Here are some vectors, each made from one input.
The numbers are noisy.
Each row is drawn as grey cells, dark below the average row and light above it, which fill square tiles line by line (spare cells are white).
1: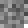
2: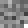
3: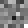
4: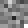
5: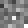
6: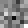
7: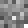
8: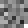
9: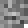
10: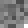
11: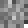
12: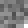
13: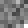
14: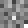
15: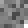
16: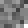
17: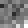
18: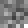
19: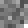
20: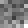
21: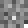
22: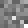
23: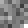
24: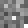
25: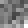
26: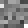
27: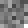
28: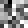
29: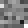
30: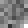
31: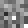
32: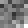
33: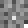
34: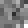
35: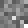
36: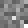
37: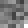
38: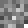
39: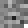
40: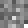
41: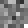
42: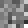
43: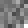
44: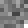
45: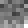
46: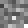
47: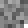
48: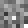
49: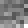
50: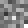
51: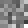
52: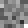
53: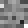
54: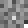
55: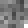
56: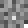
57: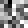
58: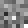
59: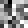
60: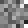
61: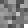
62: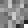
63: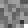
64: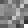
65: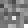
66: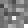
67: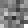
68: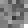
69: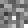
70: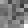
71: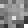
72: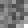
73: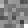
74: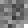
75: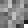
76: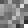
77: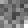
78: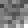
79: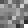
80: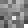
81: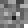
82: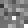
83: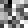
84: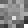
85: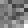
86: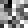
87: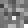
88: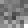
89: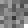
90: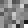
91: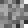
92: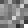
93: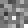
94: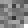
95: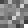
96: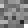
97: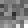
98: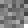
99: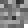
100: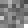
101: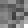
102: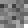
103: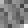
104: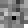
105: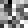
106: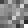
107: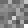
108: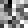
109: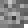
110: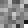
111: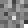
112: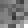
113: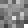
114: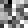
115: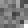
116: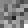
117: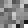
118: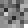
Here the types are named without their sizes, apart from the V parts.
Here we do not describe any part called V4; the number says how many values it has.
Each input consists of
a list of items, each a point on a line and a value of V4.
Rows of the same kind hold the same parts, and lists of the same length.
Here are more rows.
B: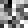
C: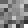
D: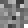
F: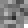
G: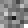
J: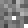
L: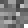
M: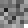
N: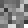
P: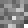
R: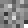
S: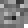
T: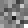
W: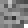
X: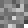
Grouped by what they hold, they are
B
C, J, N, P, R, X
D, F, G, L, M, S, T, W

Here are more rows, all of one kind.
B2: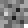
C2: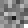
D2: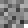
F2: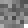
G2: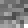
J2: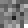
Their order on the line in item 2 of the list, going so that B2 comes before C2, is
B2, J2, D2, F2, G2, C2.
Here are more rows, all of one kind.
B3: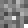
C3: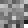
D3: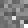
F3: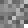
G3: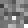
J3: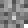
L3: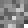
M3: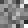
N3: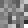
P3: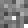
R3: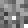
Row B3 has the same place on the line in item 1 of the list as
D3, G3, J3 and P3.
